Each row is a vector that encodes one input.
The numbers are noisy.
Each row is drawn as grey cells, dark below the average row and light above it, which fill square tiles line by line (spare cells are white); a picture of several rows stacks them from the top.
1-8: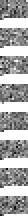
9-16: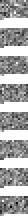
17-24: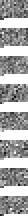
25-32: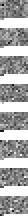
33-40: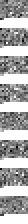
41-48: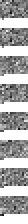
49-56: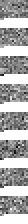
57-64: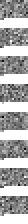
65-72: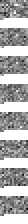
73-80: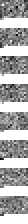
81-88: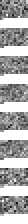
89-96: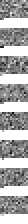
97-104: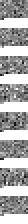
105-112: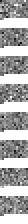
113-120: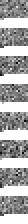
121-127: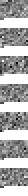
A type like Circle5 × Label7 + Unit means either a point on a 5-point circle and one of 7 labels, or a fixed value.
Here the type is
(Bool × Bool × Bool + Line6) × Line7.
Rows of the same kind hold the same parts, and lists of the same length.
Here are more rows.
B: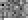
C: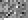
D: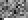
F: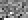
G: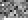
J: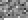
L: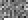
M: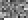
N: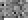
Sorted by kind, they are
B, C, J, L, M, N
D, F, G

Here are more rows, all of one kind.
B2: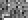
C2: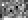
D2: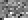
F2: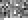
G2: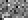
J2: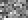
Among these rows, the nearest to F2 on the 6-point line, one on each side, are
C2 and D2.
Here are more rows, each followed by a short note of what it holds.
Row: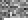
a point on a 6-point line and a point on a 7-point line
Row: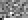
a point on a 6-point line and a point on a 7-point line
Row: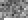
a point on a 7-point line and three true/false values
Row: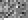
a point on a 7-point line and three true/false values
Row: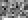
a point on a 6-point line and a point on a 7-point line
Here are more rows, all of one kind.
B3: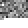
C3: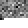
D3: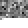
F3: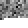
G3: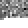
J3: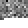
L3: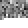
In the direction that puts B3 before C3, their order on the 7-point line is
B3, D3, L3, G3, F3, C3, J3.
